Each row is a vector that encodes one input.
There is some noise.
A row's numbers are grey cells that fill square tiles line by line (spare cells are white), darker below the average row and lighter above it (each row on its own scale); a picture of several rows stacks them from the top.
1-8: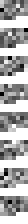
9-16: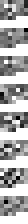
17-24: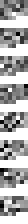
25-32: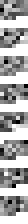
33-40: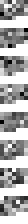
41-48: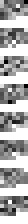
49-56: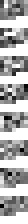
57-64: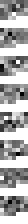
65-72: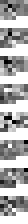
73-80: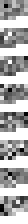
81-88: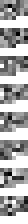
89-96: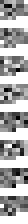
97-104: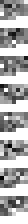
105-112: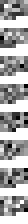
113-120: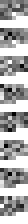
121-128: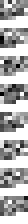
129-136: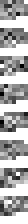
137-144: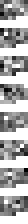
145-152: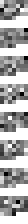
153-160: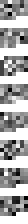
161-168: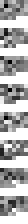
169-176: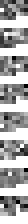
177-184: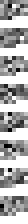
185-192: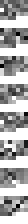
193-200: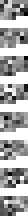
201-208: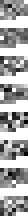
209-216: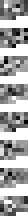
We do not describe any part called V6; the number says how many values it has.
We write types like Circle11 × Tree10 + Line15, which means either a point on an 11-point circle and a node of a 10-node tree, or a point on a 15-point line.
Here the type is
(Bool × Bool × Bool × Label8 + Label5) × (Tree9 + V6).
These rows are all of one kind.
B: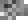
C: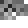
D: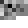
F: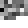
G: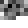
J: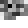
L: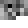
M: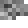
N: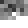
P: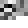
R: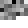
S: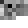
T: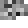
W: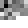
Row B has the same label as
C, M, R and T.
